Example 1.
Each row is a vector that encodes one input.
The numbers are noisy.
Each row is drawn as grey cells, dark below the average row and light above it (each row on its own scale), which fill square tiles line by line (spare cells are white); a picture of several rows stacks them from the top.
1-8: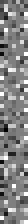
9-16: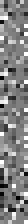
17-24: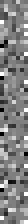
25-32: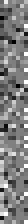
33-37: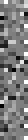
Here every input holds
a point on a 7-point line.
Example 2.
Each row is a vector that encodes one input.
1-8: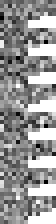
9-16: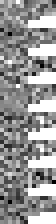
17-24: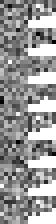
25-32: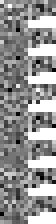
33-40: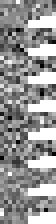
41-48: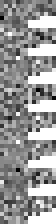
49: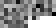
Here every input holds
three true/false values.
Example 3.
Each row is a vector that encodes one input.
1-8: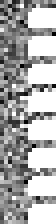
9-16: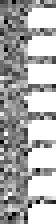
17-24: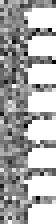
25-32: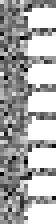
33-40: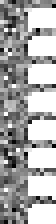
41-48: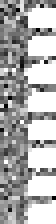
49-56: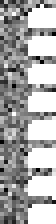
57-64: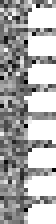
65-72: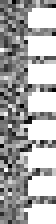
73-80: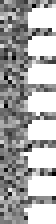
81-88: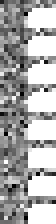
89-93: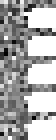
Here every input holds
one of 7 labels.
